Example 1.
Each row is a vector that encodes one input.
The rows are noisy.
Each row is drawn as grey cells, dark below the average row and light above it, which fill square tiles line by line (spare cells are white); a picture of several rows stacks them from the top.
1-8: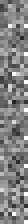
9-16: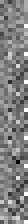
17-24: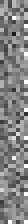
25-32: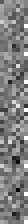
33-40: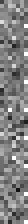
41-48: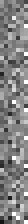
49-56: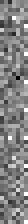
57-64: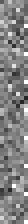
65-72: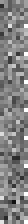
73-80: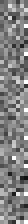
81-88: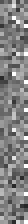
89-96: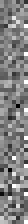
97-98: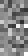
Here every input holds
a point on a 14-point line.
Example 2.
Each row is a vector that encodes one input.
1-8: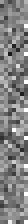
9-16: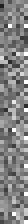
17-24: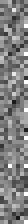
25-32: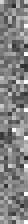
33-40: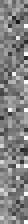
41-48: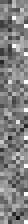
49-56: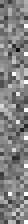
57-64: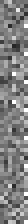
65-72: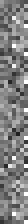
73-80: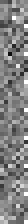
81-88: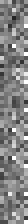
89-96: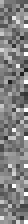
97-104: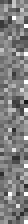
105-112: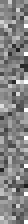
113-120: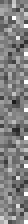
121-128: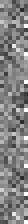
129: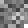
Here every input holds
a point on a 14-point line.
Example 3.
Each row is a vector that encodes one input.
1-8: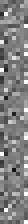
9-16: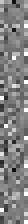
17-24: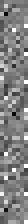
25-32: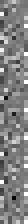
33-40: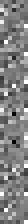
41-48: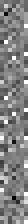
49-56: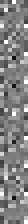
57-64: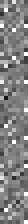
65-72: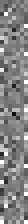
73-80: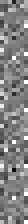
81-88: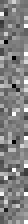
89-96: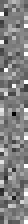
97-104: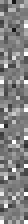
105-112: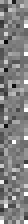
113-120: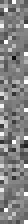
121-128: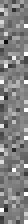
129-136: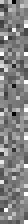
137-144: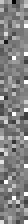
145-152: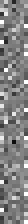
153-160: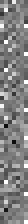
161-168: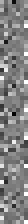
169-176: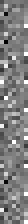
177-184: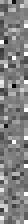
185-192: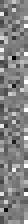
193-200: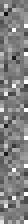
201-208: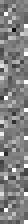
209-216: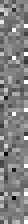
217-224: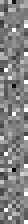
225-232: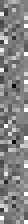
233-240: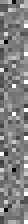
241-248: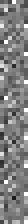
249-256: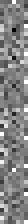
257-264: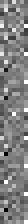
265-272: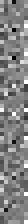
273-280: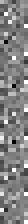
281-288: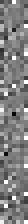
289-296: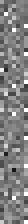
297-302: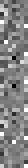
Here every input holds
three true/false values.
